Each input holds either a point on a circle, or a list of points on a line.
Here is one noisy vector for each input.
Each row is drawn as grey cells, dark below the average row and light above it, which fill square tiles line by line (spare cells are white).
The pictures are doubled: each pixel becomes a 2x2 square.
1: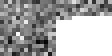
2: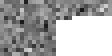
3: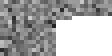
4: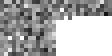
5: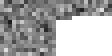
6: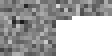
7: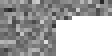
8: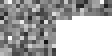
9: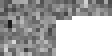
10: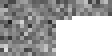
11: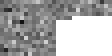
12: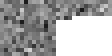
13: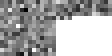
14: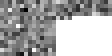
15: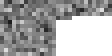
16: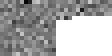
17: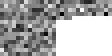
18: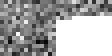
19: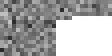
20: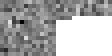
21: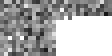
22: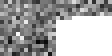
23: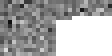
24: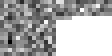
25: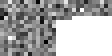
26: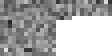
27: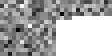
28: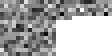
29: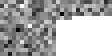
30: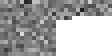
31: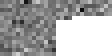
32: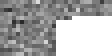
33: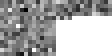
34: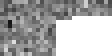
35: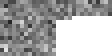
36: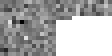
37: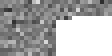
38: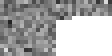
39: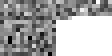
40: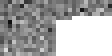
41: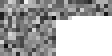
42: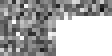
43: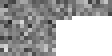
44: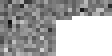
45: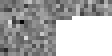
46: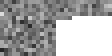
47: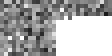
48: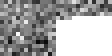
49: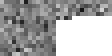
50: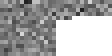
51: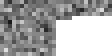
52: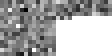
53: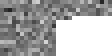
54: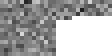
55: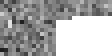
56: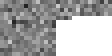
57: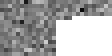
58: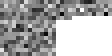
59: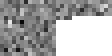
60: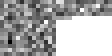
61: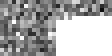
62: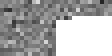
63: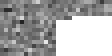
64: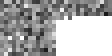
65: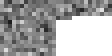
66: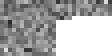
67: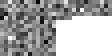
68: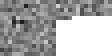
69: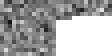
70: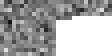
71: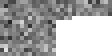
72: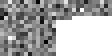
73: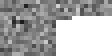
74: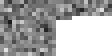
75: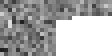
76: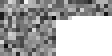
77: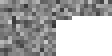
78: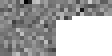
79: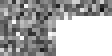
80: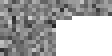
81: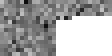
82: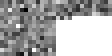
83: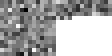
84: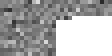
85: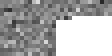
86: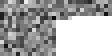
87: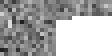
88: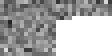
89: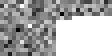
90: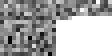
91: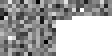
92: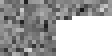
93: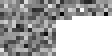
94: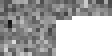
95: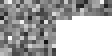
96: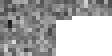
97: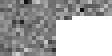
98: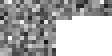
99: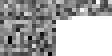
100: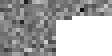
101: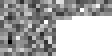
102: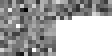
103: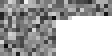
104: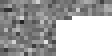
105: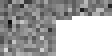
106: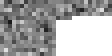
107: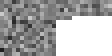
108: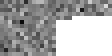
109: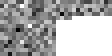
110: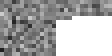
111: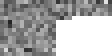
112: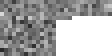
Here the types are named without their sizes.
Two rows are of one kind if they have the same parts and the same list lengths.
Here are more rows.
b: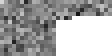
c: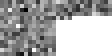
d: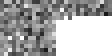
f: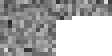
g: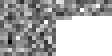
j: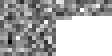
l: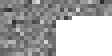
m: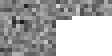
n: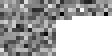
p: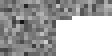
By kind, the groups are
b, l, m, p
c
d, g, j, n
f

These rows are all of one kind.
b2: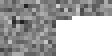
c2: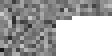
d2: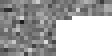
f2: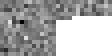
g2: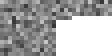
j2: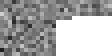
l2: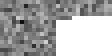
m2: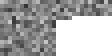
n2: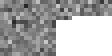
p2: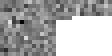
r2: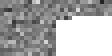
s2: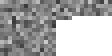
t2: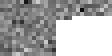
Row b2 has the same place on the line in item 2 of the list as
c2, j2 and t2.
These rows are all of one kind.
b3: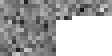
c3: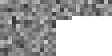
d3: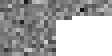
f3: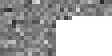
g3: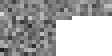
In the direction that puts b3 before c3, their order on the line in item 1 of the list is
b3, d3, f3, c3, g3.
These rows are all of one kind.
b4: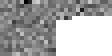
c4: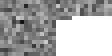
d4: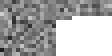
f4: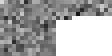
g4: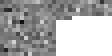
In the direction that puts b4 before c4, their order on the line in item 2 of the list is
f4, b4, d4, c4, g4.
